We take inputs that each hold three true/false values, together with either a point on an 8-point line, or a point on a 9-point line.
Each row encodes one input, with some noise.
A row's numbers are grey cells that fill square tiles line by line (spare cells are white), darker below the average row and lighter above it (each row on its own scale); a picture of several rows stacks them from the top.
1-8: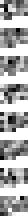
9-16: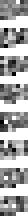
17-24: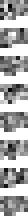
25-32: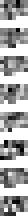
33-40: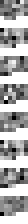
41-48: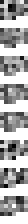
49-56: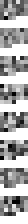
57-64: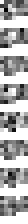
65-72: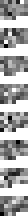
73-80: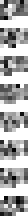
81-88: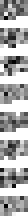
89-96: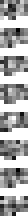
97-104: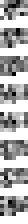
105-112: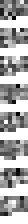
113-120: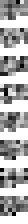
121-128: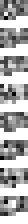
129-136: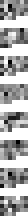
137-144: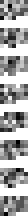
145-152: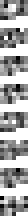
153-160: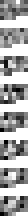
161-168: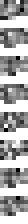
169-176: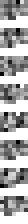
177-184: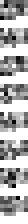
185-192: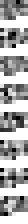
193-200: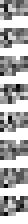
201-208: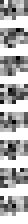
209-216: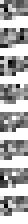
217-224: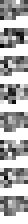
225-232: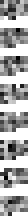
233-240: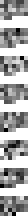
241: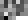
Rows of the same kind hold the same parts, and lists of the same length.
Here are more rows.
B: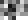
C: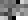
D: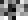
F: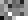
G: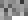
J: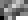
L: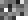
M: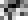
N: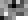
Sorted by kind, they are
B, C, D, G, M
F, J, L, N

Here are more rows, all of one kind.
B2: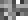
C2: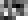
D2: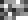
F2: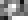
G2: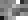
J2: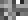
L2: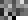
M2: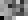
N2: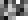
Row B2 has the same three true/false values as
G2 and J2.
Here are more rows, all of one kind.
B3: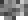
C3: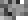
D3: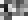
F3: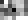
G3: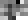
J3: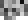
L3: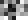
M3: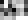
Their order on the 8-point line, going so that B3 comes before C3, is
J3, L3, B3, G3, M3, D3, F3, C3.
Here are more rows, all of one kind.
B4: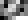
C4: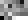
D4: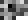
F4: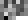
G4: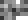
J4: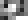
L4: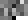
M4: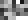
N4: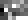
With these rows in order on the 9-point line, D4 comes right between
F4 and G4.
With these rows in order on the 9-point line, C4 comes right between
J4 and N4.
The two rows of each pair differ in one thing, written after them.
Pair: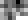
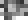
one of the three true/false values
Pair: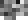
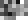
the place on the 8-point line
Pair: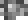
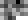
one of the three true/false values
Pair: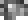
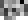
one of the three true/false values
